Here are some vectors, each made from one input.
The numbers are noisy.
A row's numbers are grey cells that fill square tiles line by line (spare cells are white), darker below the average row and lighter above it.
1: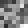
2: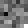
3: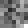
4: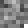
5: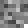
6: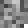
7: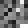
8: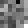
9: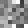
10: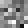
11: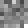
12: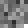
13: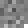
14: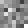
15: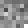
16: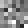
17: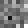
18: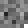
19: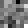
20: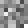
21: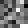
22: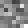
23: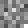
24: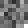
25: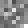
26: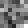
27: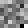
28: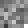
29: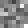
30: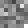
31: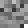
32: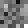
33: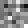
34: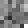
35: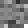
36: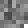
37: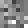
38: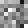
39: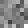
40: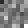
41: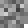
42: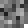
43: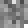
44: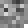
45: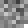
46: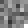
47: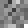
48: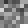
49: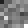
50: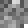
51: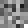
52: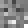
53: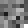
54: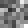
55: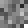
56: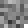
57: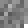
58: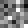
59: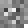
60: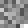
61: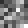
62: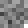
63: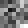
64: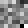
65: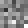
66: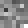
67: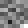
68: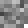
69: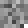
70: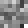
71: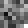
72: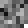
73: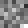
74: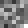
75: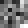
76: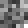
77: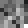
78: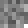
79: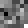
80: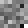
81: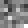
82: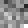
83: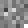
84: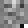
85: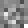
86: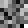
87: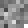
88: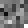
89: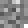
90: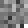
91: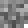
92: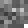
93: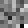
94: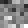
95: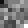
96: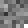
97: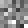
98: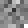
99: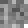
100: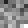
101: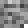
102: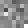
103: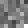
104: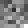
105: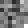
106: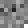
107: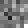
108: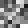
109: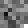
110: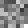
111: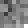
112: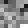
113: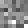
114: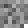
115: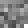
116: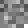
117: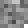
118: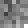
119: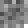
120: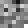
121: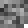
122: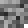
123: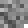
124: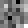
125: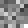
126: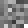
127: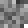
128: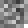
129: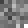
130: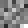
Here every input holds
one of 7 labels, together with either a fixed value, or a node of a 9-node tree.
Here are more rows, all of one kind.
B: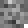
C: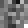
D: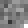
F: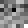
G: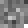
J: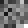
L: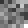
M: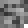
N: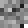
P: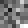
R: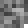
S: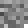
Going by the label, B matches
D, M, P and R.
